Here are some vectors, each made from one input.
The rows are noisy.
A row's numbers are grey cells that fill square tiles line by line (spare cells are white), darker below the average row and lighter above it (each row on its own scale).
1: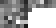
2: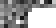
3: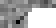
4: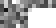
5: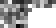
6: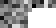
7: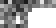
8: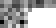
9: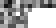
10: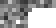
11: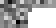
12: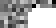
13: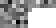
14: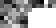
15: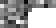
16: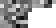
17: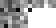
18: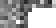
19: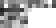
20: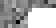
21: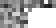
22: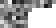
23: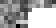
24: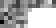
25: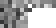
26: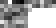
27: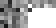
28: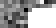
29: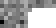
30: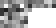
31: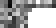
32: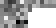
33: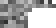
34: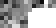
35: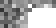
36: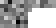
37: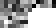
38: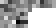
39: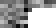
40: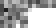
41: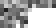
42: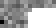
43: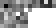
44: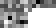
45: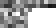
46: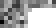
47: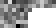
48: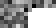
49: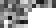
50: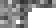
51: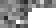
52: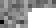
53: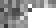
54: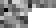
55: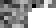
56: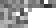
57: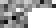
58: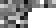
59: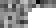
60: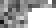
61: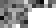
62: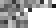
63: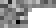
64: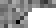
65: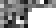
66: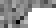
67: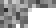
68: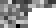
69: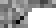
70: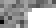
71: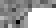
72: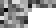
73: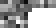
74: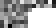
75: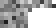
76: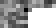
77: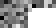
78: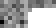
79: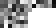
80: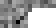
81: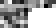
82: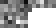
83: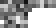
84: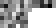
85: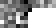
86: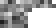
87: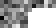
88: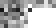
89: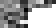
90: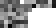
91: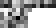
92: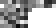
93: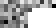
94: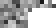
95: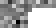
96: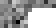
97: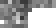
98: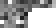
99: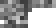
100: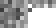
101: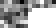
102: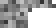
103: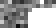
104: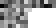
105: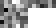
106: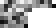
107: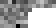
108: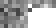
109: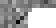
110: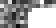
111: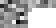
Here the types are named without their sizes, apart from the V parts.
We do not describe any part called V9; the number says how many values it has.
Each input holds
either a label and a true/false value, or a value of V9.
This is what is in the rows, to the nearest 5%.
About 30% of them hold a label and a true/false value. The rest hold a value of V9.
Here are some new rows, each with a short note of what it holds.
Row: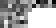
a value of V9
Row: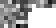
a label and a true/false value
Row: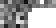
a label and a true/false value
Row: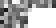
a value of V9
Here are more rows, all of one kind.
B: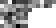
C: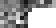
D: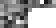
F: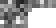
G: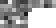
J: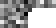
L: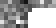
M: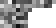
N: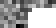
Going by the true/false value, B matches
M and N.
